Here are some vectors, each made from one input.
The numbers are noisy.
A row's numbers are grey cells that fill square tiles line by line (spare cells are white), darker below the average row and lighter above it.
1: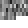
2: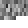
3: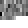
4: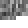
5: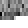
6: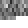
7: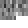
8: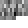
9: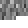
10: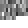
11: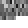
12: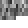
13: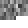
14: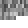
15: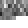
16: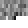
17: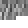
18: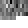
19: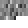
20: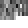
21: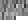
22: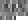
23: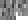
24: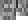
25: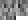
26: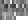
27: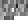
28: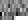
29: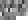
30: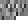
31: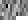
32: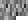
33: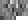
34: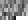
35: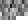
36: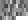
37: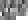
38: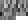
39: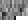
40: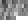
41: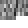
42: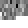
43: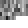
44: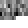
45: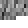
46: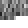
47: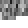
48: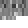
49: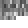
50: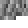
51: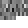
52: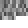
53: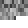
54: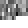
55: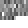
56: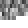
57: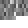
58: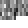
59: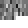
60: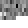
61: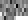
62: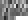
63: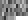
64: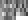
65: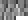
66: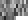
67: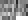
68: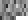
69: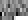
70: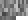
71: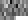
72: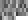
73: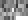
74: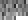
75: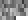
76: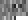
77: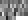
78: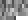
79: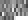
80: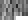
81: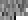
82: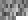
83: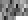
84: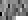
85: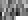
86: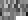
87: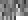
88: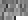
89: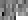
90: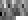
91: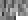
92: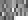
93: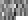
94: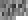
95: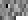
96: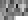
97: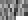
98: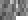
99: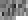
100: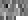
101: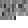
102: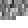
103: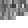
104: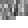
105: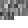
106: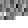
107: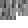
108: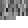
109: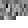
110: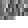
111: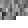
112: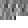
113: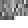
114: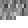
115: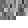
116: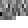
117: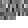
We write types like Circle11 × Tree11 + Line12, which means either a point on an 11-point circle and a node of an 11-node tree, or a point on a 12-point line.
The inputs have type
(Bool × Bool × Bool + Line7) × Line5 × Line6.
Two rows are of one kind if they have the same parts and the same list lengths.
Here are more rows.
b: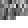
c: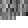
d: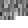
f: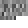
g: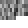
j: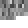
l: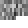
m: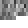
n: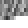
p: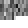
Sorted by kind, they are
b, c, d, g, l, n, p
f, j, m

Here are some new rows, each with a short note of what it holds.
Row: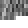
a point on a 5-point line, a point on a 6-point line and three true/false values
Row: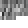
a point on a 5-point line, a point on a 6-point line and a point on a 7-point line
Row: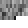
a point on a 5-point line, a point on a 6-point line and a point on a 7-point line
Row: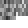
a point on a 5-point line, a point on a 6-point line and three true/false values
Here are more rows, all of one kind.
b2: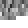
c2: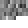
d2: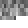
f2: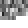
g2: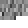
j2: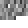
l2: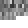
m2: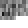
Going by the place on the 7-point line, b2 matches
d2 and g2.
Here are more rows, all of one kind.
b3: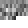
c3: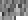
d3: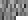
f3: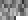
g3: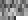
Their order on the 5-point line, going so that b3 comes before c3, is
b3, d3, f3, g3, c3.
